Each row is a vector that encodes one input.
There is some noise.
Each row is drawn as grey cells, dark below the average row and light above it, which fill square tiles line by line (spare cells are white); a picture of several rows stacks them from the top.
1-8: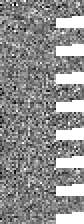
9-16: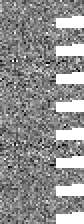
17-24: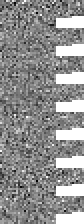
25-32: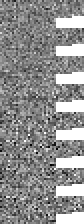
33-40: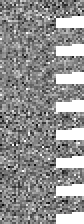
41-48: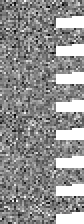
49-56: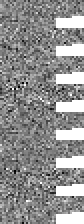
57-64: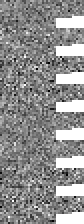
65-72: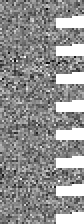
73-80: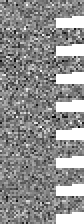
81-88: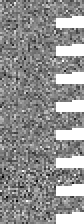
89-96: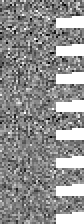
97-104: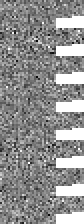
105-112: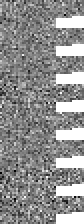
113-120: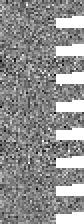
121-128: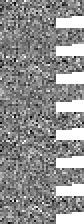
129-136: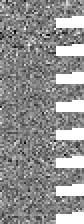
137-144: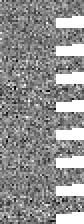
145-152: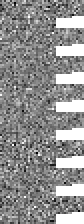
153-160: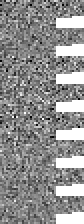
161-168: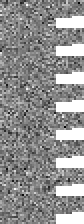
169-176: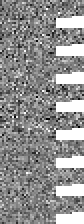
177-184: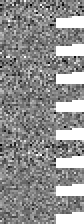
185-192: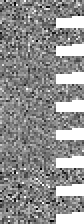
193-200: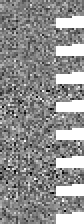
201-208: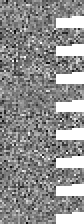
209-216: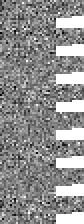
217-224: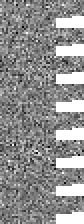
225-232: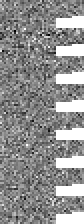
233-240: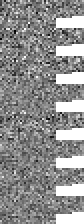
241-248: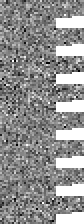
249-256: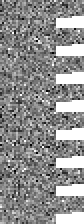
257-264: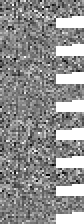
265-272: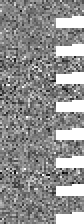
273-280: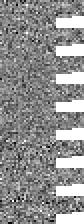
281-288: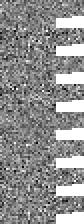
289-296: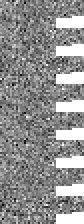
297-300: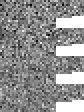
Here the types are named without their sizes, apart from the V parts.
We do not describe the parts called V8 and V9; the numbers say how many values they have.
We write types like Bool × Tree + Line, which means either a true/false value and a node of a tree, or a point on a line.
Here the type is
Bool × (Tree + V8) + Line × V9.
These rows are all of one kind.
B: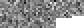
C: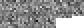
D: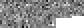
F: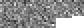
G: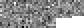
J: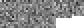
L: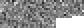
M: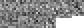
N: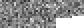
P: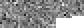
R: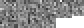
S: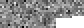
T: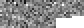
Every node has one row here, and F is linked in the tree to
D and G.
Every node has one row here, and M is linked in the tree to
C.
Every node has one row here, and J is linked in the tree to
C and R.
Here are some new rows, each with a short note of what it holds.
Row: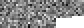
a point on a line and a value of V9
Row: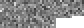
a node of a tree and a true/false value
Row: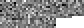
a point on a line and a value of V9
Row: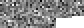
a point on a line and a value of V9
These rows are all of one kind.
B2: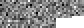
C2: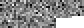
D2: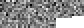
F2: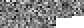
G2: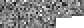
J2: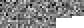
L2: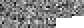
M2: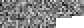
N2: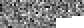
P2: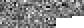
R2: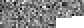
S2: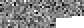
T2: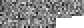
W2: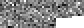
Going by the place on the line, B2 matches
L2, M2 and T2.
